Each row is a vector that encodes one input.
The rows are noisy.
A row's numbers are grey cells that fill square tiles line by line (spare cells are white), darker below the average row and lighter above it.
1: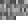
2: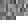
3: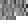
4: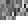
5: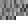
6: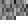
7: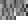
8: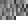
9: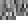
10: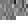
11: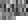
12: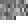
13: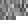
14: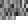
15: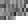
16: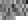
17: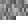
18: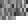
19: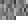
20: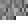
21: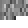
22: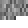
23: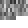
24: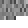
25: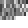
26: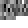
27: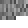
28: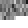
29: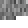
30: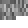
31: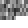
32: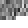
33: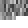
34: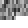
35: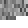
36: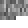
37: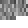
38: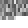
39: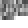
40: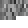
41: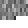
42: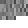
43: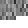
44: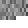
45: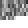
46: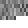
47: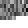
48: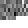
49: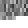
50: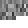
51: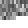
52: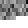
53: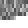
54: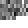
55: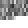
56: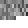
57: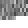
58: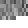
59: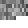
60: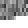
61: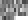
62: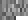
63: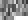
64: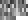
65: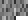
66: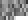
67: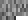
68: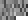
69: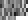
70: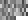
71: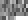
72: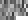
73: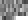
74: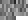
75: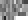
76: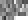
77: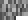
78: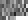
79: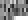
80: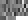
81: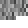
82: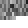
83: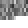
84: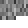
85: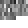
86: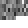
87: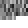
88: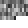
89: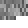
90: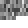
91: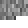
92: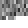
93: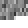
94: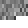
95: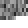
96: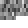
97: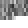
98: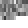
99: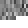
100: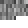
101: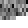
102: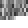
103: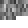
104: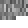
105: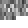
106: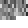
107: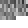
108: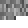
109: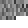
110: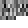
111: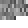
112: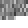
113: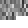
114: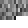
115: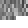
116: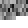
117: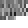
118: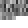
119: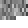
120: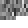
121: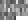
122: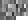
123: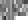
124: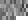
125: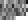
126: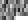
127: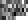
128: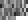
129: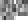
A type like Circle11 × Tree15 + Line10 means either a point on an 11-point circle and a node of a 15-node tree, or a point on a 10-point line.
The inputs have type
Bool × Bool × Bool + Line10.
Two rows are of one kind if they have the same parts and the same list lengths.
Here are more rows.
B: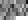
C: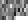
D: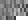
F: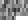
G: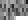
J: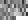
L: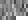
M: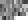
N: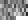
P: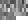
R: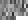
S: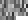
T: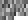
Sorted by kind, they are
B, C, F, G, M, T
D, J, L, N, P, R, S

